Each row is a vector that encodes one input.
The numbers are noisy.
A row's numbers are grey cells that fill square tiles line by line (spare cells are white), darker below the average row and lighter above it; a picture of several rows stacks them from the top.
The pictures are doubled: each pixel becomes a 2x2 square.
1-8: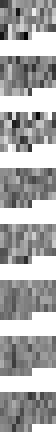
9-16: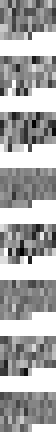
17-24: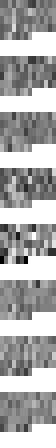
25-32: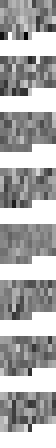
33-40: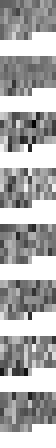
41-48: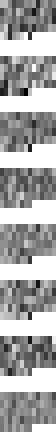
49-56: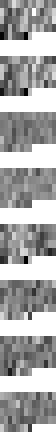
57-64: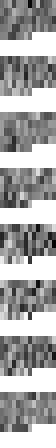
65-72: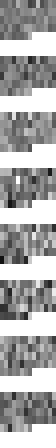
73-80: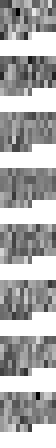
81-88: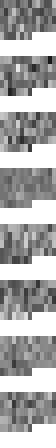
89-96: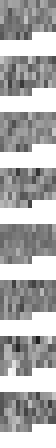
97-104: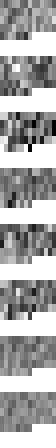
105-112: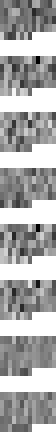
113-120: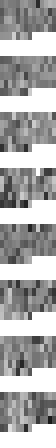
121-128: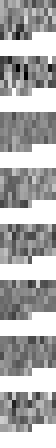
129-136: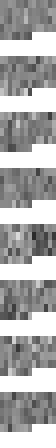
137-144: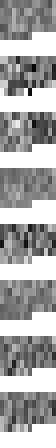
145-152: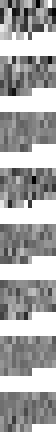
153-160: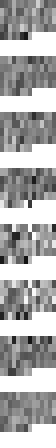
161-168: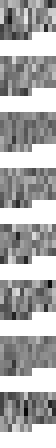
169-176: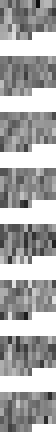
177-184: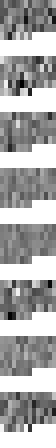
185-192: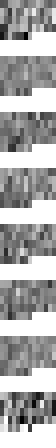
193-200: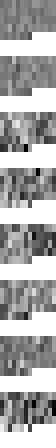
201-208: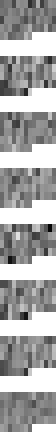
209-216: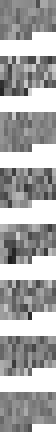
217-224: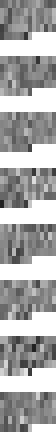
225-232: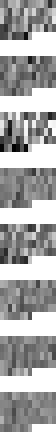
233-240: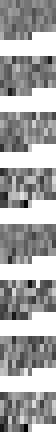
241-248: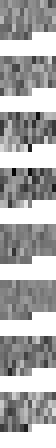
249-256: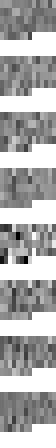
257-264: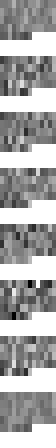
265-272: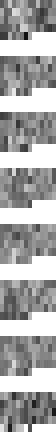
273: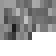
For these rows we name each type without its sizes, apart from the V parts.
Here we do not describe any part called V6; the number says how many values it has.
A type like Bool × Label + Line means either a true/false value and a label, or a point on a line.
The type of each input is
List(Bool × (Line + V6)).
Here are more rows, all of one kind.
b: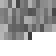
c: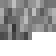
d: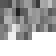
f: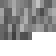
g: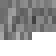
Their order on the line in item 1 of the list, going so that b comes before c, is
b, d, g, f, c.
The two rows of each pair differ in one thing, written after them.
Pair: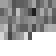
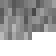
the place on the line in item 2 of the list
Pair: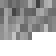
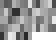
the place on the line in item 2 of the list
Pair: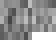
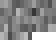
the value of V6 in item 1 of the list
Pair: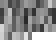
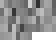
the true/false value in item 1 of the list
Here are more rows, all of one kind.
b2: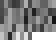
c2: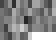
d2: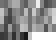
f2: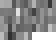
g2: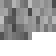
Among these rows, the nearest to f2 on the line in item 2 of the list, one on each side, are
c2 and d2.
